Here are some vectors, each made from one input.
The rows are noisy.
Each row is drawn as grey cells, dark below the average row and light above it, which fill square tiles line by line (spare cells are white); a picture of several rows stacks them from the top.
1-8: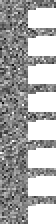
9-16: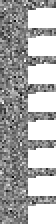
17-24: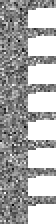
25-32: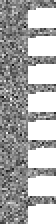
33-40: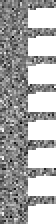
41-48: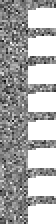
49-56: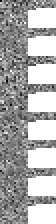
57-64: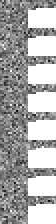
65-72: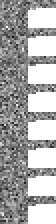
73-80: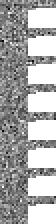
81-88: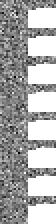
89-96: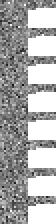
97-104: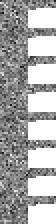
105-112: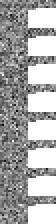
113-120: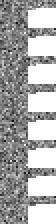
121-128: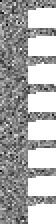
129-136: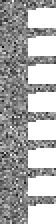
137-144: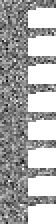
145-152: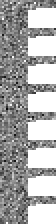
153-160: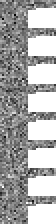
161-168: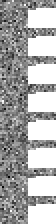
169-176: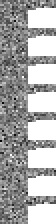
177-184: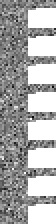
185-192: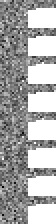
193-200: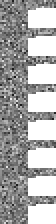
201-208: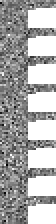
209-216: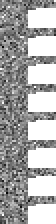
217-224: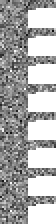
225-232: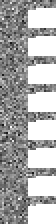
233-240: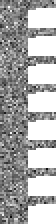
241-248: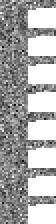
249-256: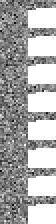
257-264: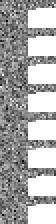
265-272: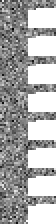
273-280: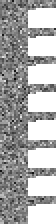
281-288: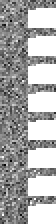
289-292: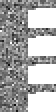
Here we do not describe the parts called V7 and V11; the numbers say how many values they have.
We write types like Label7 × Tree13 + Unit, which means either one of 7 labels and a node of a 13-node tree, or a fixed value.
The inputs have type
(Bool × Bool × Bool + V7) × Line8 × V11.
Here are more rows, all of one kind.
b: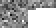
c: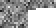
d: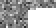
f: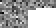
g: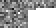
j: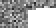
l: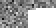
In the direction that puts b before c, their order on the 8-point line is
f, j, g, b, l, d, c.
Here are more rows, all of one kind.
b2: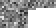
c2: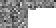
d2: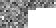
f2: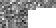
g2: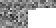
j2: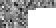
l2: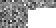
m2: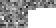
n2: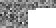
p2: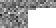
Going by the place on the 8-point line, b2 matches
d2, j2 and m2.
